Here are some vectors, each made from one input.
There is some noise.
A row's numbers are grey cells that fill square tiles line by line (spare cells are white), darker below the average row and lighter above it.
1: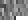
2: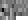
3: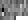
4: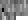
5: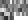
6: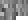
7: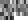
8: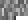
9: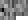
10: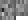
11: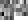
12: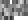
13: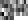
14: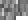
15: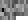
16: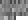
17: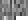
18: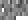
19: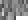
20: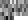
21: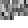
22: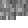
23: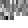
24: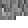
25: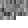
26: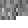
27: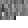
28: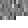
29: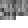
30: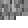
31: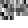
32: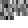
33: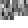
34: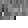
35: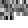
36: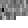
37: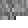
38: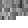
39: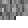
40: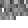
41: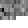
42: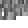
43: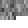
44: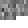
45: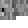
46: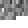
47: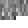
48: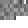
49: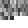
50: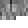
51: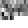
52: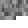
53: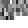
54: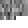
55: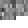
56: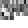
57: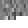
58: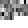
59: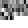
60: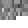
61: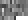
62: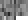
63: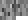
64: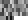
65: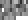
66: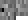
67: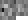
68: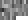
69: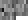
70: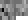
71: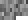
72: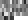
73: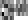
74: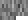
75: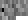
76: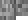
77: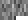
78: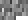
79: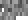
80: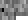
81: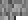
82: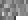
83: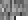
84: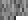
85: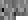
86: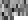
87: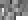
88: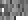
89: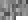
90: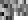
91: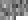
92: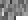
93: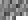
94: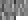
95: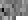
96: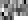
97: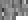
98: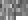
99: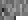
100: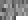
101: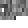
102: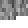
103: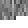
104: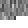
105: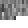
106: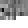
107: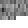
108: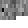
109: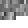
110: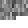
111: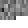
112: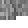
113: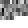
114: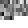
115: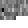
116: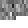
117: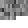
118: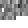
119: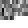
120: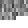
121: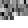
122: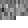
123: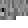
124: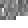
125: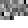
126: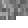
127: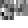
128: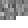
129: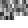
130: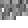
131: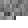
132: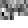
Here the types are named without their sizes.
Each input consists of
a point on a circle, a point on a line and a true/false value.
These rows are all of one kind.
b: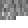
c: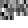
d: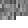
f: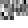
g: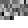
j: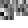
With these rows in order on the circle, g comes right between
d and f.
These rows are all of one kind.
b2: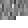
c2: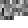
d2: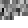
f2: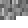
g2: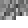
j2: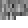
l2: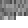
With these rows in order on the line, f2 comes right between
b2 and l2.
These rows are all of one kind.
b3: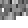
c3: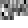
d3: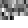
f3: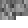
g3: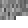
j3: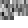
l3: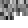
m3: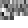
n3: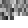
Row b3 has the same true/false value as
f3 and g3.
